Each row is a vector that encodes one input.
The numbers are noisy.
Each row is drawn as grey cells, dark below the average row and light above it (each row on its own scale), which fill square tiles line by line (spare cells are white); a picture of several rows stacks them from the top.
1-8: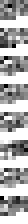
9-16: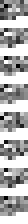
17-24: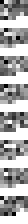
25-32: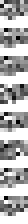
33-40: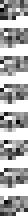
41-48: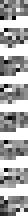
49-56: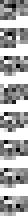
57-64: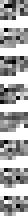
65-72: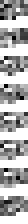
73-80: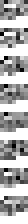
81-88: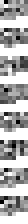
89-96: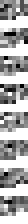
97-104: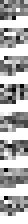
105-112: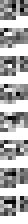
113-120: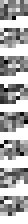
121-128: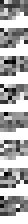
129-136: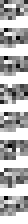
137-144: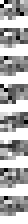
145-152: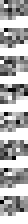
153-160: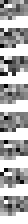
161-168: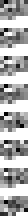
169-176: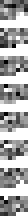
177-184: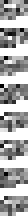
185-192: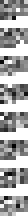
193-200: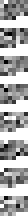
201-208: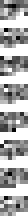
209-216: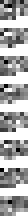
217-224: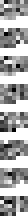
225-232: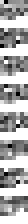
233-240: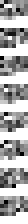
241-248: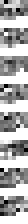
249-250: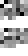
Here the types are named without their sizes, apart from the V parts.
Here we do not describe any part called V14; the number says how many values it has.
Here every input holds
either a label and a point on a line, or a value of V14.
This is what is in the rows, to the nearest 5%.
About 45% of them hold a label and a point on a line. The rest hold a value of V14.
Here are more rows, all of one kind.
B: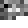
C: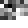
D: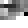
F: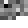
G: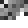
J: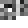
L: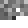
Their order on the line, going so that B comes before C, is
D, G, F, B, L, C, J.
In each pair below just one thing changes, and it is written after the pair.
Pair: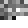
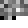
the label
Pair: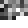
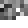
the label
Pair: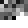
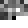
the place on the line
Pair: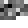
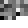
the label
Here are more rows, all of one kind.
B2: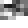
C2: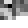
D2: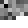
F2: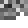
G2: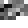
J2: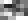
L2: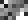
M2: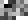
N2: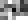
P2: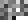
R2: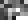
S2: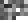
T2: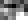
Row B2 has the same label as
J2 and M2.
